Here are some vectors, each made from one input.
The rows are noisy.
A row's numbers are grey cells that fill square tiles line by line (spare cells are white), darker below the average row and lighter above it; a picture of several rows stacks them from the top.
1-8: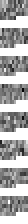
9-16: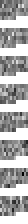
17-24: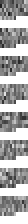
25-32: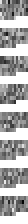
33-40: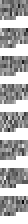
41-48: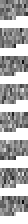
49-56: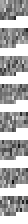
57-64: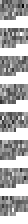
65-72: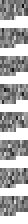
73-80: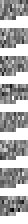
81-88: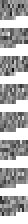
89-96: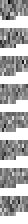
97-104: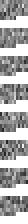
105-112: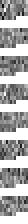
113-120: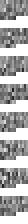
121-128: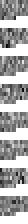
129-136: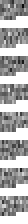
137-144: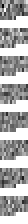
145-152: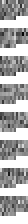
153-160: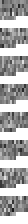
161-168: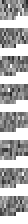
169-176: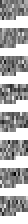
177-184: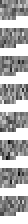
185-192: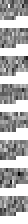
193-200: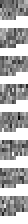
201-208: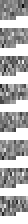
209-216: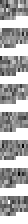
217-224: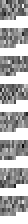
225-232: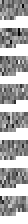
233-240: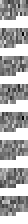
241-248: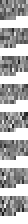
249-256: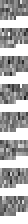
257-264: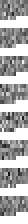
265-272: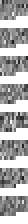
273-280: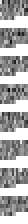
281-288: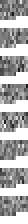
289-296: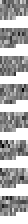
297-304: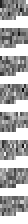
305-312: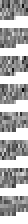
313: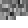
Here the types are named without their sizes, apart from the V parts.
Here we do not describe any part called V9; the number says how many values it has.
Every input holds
either a point on a line, four true/false values and a value of V9, or a list of points on a circle.
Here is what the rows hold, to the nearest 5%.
About 50% of them hold a point on a line, four true/false values and a value of V9. The rest are lists of points on a circle.
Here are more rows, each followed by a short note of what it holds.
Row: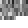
a point on a line, four true/false values and a value of V9
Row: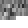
a point on a line, four true/false values and a value of V9
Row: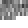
a point on a line, four true/false values and a value of V9
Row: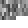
a list of one item
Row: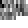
a list of three items
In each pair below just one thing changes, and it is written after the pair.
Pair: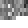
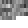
the place on the line
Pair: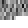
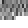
one of the four true/false values
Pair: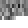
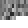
one of the four true/false values
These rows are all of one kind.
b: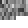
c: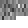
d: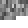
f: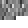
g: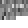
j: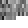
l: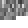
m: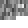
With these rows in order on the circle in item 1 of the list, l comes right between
d and f.
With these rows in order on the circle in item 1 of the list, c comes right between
b and m.
